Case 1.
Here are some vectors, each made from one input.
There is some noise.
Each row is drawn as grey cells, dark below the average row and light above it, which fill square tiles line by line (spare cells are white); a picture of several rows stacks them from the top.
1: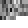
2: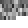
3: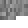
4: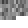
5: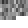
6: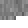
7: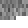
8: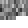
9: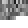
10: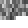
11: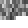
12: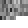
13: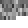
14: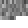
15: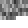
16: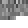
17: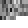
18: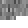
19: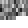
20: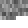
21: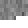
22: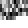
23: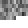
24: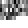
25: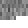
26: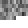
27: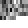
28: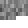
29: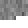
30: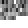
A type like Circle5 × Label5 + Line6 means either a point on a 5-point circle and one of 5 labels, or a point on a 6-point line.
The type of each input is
Tree7.
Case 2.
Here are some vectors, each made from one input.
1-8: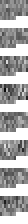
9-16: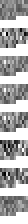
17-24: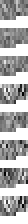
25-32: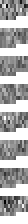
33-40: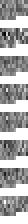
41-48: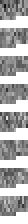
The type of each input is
Circle6.
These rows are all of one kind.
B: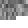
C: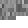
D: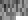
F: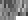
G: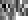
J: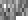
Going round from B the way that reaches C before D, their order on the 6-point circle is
B, F, J, C, G, D.
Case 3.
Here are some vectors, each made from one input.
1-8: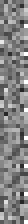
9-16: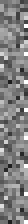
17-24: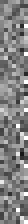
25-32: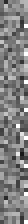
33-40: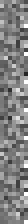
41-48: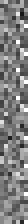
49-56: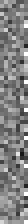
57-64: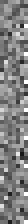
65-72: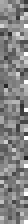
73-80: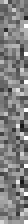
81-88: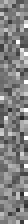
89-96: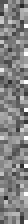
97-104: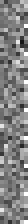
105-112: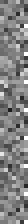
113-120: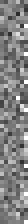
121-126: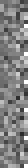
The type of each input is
Circle17.
